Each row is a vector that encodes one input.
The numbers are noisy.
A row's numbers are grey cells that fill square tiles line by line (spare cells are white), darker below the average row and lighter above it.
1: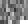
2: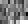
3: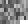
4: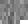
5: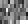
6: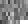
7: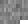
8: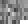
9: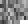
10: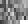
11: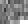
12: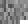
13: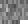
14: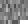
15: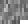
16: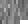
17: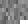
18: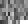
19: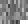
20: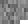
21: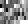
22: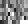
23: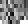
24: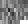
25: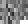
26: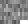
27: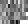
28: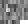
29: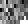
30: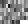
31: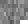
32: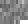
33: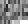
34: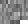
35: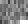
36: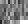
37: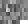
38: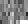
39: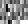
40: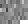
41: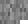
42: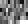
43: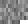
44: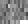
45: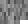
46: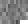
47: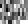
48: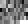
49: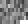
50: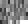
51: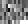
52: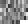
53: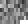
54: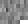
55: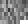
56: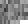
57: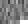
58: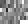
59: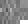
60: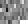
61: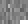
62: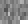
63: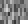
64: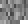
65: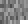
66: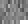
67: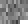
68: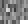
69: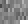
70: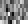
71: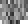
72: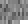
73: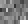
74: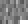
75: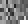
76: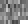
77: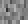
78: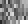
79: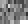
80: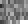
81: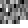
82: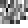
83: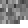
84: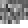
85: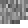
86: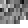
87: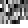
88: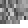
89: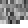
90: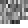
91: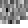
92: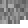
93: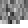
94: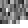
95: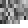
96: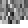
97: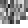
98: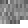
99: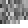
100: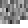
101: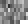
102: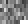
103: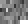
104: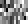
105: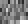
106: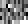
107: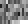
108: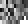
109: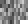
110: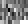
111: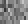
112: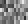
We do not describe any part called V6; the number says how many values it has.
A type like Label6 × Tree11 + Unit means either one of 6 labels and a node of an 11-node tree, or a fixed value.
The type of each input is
(Line4 + V6) × Tree8.
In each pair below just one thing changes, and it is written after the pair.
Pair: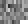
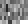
the value of V6
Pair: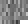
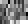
the node of the tree
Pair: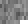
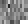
the node of the tree
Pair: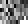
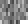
the value of V6
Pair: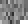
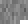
the value of V6
